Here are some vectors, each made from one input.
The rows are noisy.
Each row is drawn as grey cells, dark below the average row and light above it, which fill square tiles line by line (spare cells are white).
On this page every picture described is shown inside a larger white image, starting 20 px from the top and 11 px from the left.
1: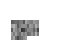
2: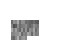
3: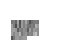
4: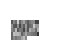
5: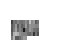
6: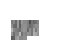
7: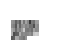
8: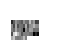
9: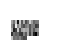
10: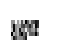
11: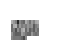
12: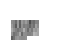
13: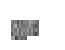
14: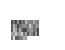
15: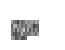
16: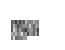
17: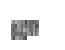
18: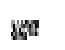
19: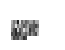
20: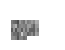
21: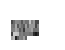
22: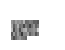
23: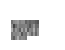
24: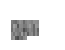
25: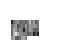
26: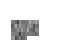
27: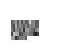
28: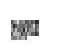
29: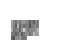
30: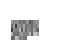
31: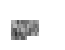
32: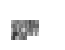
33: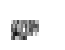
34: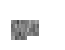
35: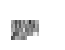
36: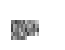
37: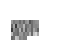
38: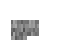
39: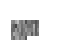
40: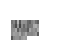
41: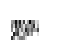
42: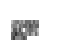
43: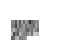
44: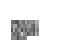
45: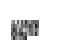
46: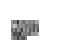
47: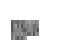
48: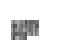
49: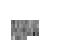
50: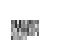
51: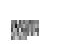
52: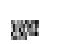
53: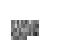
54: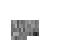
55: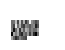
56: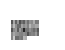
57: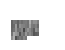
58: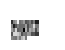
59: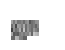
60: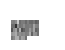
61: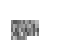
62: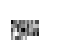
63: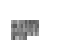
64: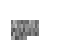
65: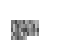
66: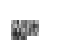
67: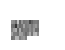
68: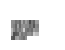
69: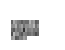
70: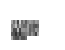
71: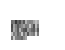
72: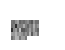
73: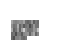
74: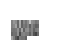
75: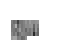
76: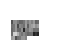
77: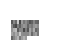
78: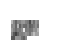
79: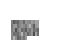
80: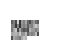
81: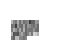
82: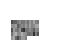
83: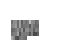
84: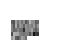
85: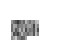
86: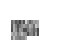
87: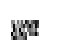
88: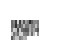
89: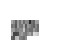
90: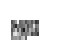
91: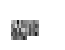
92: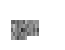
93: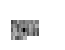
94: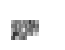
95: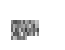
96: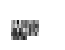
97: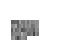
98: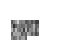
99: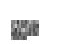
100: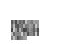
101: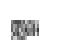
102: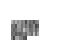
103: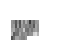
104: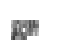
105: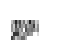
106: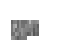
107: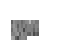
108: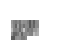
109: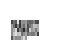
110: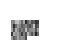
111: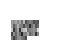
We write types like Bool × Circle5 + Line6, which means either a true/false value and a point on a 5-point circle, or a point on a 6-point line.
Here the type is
Label12 + Line9.
